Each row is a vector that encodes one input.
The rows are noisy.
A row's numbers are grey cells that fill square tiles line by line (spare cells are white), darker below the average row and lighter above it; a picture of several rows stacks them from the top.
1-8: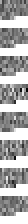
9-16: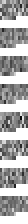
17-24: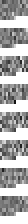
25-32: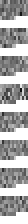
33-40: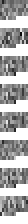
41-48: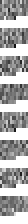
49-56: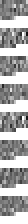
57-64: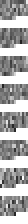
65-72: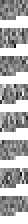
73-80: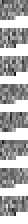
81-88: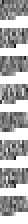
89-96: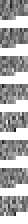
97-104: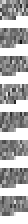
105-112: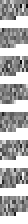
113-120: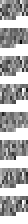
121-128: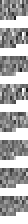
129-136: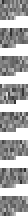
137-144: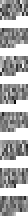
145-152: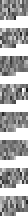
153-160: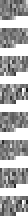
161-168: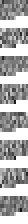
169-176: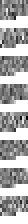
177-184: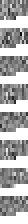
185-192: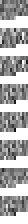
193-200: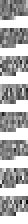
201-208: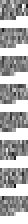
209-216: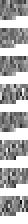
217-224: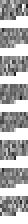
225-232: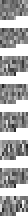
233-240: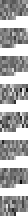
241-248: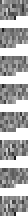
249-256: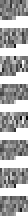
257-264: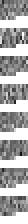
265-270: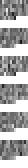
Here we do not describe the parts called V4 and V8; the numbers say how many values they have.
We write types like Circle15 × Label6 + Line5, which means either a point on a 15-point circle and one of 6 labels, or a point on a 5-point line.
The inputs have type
Circle9 + (Line7 + V8) × V4 + Tree9.
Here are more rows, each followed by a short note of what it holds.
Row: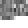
a point on a 7-point line and a value of V4
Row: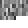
a node of a 9-node tree
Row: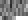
a point on a 7-point line and a value of V4
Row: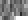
a point on a 7-point line and a value of V4
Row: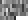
a node of a 9-node tree
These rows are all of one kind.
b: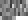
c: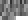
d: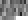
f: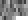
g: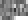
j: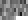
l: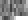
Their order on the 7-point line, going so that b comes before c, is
b, g, l, f, c, d, j.
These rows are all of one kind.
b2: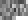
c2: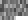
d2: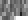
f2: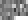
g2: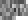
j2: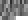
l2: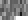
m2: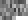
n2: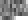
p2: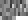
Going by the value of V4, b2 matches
g2 and m2.
